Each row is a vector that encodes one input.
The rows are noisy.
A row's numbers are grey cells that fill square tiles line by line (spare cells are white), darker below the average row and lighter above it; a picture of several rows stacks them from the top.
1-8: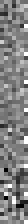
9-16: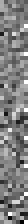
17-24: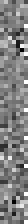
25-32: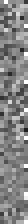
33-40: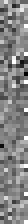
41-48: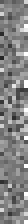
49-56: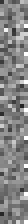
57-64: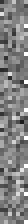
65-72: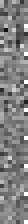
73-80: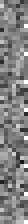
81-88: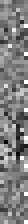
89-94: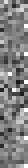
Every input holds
one of 7 labels, a point on a 7-point line and a true/false value.
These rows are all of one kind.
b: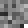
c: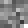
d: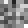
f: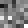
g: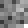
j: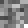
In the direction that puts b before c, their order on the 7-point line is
f, b, d, c, g, j.
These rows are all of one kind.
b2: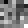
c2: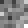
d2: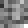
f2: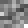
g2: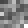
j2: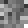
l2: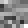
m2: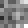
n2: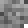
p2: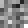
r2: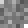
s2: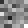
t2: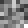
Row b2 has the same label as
m2 and p2.
